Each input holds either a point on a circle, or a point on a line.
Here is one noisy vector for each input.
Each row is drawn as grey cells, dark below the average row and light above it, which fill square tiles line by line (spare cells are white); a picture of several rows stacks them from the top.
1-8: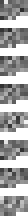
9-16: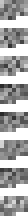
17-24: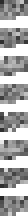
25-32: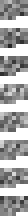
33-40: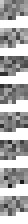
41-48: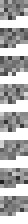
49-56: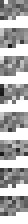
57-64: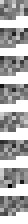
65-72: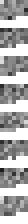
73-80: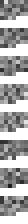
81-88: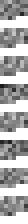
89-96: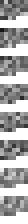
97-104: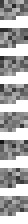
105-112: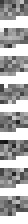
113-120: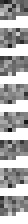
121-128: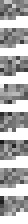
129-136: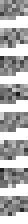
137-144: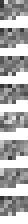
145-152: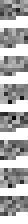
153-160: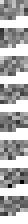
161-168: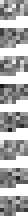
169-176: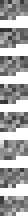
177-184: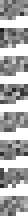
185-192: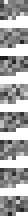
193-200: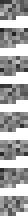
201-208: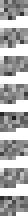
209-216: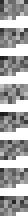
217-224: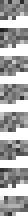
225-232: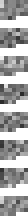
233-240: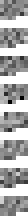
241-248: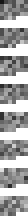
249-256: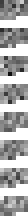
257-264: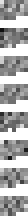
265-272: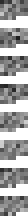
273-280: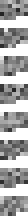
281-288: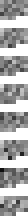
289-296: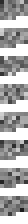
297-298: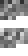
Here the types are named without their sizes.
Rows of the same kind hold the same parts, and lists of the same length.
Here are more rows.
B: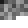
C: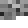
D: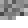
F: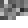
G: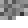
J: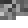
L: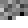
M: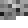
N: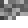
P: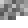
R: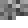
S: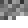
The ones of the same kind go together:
B, F, J, N, S
C, D, G, L, M, P, R

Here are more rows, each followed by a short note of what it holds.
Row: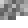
a point on a line
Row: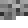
a point on a line
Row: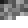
a point on a circle
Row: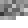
a point on a line
